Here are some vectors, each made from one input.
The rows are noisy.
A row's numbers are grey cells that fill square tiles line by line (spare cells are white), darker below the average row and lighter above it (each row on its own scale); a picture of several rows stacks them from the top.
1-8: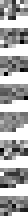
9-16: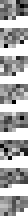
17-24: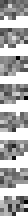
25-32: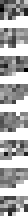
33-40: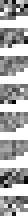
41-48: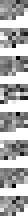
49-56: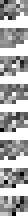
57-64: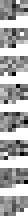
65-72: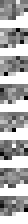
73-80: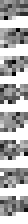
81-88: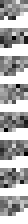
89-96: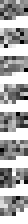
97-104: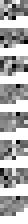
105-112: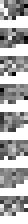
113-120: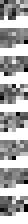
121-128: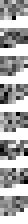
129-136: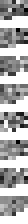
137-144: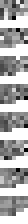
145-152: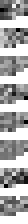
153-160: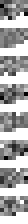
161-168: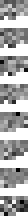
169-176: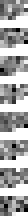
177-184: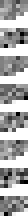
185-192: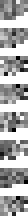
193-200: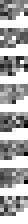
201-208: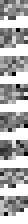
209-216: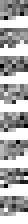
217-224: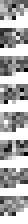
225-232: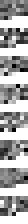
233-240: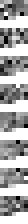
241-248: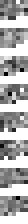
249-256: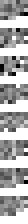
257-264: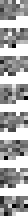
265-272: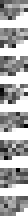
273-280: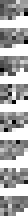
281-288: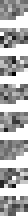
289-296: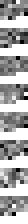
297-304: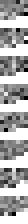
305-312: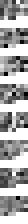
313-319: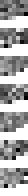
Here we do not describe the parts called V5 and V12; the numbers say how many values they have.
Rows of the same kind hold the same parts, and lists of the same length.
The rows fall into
2 kinds.
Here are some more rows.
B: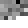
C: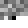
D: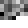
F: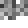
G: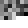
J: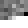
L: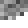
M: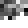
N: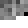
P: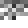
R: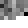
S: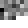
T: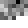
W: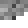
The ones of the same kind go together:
B, J, L, P, T, W
C, D, F, G, M, N, R, S

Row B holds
a point on a 6-point line, a point on a 7-point line and a value of V5.
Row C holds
a point on a 6-point line, a value of V5 and a value of V12.
